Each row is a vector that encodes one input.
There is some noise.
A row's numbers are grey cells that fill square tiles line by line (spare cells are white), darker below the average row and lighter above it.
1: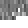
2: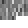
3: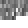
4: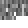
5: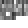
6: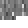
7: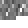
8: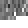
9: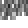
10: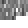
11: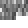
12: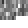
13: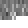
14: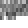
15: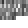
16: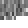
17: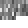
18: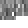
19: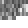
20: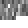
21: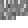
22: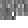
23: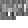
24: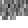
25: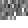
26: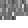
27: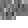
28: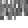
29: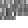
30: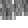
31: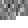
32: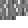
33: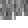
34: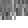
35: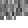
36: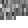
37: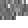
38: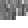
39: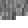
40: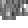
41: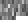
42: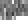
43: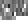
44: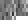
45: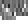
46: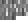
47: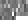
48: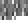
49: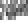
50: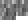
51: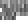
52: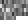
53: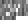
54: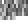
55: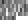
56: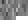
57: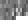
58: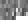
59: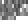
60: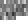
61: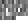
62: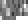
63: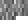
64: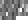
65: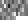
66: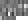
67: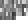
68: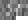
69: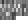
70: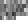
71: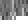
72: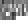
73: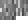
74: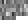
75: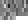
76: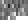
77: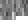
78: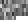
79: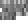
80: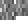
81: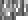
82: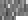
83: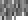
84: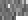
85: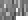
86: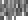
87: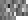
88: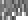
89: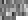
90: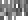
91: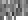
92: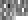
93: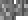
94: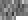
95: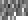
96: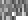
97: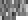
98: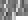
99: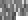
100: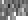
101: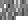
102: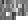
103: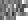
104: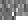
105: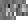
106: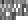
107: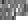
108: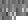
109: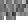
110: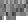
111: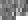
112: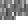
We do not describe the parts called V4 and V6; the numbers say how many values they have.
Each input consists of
either two labels (each one of 5), or a value of V4 and a value of V6.
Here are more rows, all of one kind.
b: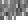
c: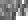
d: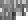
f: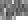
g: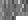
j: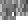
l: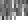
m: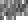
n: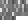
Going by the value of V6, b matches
c and m.
